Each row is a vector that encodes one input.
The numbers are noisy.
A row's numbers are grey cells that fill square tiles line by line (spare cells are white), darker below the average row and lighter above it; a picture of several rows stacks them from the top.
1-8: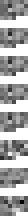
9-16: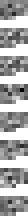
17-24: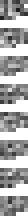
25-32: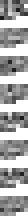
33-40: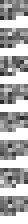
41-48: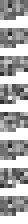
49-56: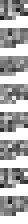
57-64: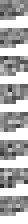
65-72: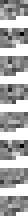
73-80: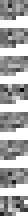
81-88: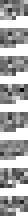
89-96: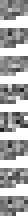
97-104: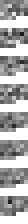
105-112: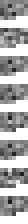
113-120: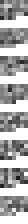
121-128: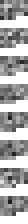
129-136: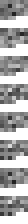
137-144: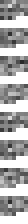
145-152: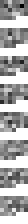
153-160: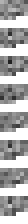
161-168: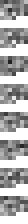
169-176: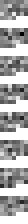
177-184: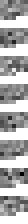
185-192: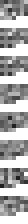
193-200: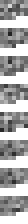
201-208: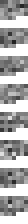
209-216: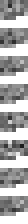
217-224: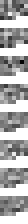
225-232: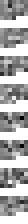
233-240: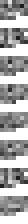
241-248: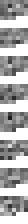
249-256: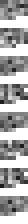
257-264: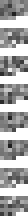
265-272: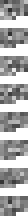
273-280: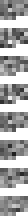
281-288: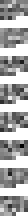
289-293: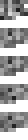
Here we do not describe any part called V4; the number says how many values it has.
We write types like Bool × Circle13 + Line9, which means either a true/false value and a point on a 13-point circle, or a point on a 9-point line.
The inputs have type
Circle16 × V4 + Line11.
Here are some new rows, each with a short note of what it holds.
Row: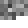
a point on a 16-point circle and a value of V4
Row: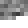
a point on a 16-point circle and a value of V4
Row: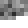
a point on a 16-point circle and a value of V4
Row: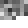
a point on an 11-point line
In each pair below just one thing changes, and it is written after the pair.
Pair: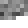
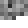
the place on the 16-point circle
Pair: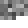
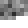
the place on the 16-point circle
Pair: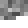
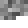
the value of V4
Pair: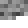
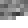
the value of V4
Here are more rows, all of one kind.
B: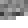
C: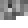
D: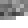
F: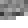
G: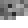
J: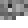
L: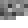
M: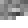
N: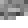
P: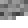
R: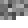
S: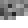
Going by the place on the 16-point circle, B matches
F and P.
